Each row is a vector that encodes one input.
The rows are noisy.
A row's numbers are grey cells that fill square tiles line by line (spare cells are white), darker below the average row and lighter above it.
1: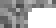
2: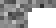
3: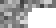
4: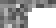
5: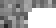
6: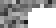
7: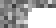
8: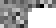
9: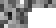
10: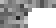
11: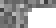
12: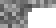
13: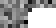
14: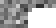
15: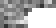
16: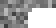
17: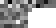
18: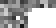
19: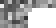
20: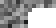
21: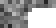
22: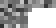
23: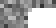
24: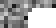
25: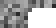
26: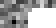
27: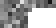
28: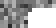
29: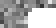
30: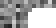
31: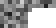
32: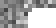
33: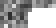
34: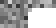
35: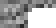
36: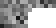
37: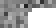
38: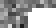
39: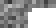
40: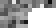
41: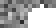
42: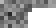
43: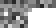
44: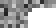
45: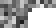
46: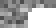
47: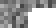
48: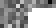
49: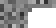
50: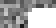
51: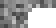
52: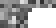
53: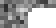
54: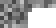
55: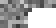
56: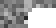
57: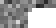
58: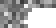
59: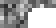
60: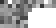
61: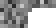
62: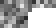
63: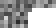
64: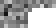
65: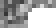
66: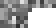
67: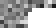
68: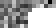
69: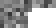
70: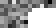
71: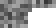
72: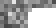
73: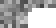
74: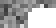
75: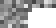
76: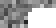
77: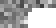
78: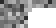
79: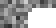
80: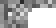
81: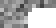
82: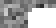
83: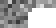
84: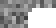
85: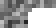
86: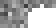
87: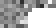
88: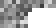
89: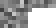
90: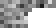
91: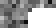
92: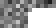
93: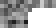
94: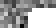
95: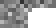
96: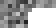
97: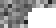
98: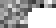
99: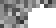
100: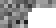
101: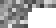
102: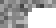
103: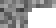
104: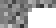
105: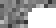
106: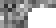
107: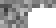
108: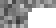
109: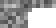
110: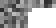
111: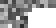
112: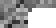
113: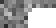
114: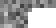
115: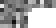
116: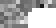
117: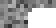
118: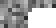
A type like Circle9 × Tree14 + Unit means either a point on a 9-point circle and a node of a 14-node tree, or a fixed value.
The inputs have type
(Bool × Bool × Bool × Bool + Unit) × Circle6.
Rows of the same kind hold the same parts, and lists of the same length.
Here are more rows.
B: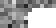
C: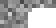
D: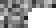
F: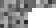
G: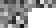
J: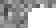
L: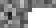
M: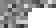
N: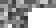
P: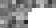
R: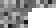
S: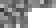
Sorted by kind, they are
B, C, F, G, J, P, R, S
D, L, M, N

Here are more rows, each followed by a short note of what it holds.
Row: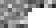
a point on a 6-point circle
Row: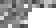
a point on a 6-point circle
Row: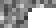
a point on a 6-point circle
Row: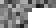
a point on a 6-point circle
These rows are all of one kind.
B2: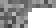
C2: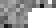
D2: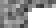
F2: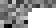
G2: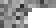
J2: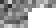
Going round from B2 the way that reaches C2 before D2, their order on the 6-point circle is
B2, F2, J2, C2, G2, D2.
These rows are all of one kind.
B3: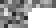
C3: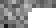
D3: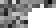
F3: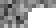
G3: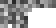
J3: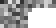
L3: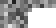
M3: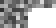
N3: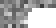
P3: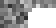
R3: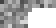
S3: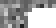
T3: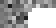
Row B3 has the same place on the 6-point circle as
C3, J3, P3 and T3.
